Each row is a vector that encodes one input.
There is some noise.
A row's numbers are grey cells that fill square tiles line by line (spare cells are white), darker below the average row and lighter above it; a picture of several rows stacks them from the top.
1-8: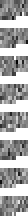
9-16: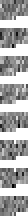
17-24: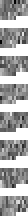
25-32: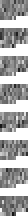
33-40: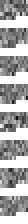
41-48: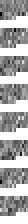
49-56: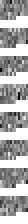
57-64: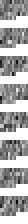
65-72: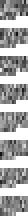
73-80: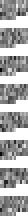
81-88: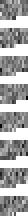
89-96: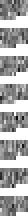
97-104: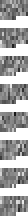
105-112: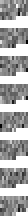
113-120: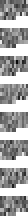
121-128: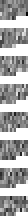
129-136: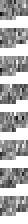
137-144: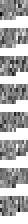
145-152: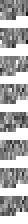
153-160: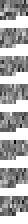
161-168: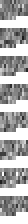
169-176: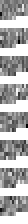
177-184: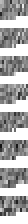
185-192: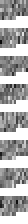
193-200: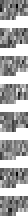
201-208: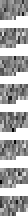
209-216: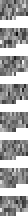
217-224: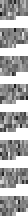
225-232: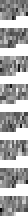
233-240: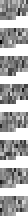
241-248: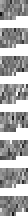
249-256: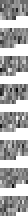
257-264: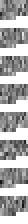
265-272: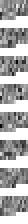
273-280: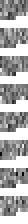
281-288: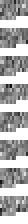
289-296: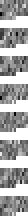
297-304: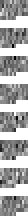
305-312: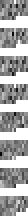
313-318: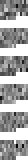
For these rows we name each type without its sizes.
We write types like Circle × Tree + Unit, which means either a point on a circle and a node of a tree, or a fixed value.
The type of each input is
Circle × (Circle + Unit) × (Label + Line × Tree).
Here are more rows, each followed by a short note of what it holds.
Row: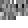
a point on each of two circles and a label
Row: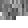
a point on each of two circles and a label
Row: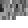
a point on a circle and a label
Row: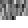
a point on each of two circles and a label
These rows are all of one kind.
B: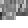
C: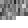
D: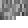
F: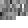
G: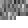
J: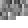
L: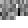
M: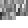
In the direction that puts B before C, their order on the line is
L, M, F, B, D, C, G, J.
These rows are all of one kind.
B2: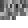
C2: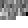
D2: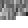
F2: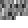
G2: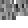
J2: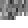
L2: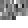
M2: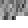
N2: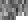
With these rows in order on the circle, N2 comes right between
G2 and M2.
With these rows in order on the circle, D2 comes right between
C2 and J2.
